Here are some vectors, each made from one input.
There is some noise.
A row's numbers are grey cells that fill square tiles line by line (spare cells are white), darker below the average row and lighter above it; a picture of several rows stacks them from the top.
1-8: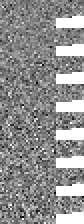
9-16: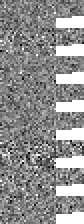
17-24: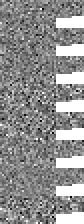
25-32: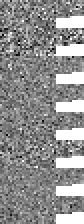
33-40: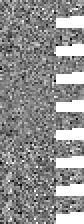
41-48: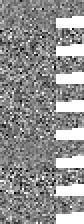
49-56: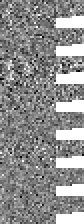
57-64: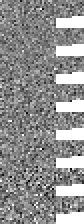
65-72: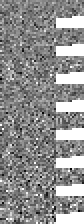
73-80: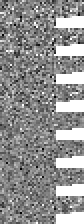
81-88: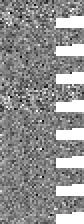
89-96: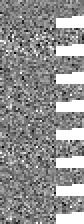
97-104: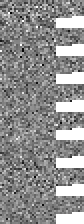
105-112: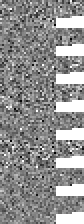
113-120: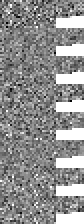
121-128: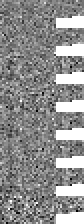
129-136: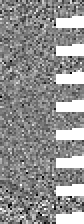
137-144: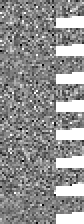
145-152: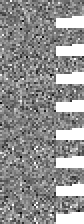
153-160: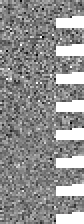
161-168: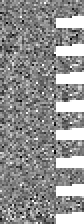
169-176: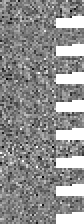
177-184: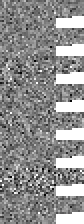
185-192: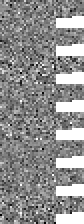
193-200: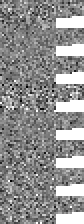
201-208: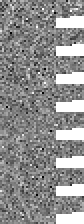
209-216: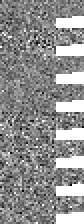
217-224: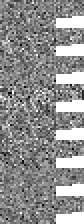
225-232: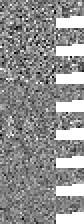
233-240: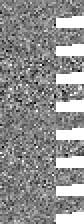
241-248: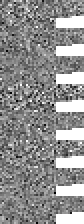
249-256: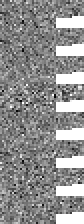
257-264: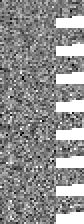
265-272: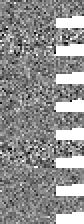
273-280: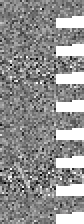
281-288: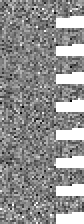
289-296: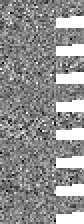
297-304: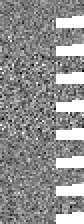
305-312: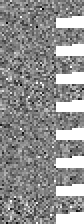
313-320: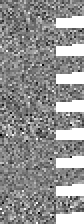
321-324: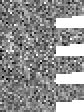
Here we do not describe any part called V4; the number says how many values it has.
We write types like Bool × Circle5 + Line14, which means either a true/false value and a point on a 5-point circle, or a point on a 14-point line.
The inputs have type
((Bool × Bool × Bool + Line13) × V4 + Tree11) × Line11.
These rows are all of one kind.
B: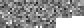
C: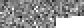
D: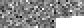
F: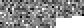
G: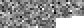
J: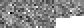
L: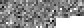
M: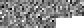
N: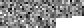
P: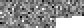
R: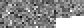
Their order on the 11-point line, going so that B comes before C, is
F, B, L, C, N, P, R, J, D, G, M.
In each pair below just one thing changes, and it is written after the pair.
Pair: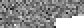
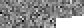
the value of V4
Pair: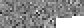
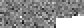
the place on the 13-point line
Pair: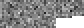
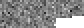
the place on the 13-point line
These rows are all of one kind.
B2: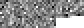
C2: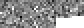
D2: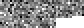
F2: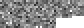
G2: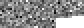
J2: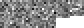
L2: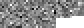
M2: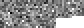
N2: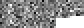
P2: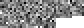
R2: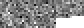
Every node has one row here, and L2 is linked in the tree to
G2.
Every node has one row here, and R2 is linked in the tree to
M2.
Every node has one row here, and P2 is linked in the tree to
B2 and F2.
